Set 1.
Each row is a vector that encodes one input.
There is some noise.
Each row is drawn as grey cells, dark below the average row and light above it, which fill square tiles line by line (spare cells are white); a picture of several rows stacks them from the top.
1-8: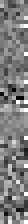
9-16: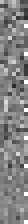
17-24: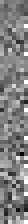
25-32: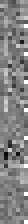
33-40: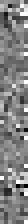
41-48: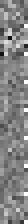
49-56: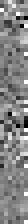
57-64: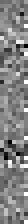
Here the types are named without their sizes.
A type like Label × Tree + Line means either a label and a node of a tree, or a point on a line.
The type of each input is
List(Line).
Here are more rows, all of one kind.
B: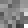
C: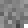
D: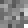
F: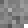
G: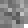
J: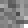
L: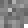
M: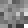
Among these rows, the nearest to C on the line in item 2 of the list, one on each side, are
F and G.
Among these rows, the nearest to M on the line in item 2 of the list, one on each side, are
B and D.
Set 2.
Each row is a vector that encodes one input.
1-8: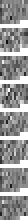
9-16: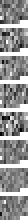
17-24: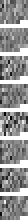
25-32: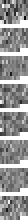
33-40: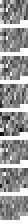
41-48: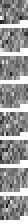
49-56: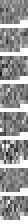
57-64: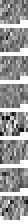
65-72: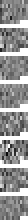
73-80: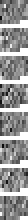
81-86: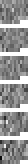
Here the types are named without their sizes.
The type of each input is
Bool × Line.
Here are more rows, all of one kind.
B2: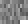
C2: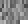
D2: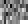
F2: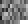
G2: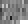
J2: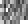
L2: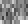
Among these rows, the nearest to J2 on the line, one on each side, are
B2 and D2.
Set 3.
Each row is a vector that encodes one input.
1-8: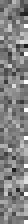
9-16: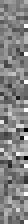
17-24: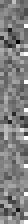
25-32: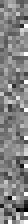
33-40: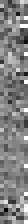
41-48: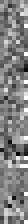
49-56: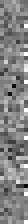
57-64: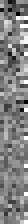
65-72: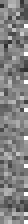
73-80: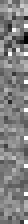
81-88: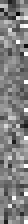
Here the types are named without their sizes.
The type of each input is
(Bool × Bool × Bool × Bool + Unit) × Line.
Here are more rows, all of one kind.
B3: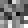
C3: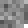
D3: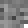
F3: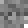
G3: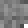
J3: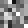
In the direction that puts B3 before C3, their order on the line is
B3, D3, G3, C3, J3, F3.
